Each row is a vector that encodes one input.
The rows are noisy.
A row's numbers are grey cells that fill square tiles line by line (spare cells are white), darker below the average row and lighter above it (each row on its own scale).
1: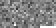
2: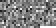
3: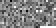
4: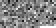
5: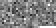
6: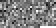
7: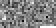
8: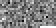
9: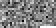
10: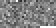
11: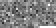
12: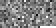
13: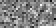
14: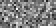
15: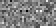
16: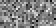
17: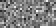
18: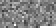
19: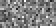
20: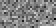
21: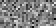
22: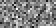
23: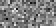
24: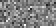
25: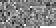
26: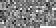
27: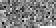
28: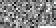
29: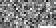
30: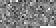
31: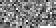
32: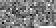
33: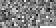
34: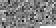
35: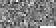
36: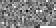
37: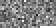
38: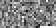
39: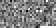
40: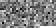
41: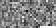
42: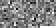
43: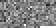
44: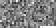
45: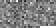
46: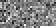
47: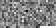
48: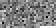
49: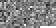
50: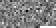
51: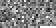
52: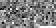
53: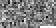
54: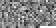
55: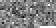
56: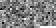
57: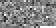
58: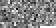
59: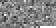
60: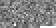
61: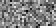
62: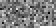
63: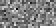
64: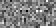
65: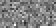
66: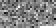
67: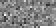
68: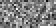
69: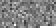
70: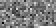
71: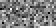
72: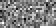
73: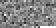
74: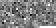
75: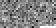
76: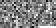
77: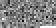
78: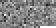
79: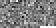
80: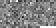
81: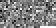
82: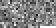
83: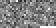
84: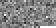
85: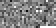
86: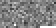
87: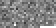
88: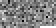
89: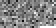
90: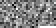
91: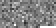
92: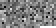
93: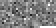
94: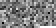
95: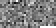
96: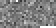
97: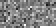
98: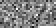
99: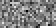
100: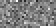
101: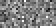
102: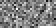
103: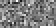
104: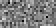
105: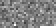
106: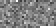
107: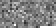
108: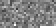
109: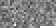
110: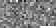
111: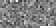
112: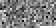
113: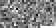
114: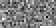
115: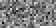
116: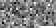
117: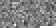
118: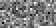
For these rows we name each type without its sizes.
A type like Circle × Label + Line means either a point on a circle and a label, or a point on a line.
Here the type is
Line + Tree.
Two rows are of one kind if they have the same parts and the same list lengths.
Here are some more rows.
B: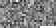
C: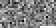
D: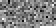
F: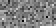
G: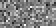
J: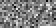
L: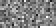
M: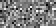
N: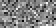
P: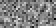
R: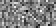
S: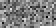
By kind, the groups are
B, C, D, F, J, N, P, S
G, L, M, R

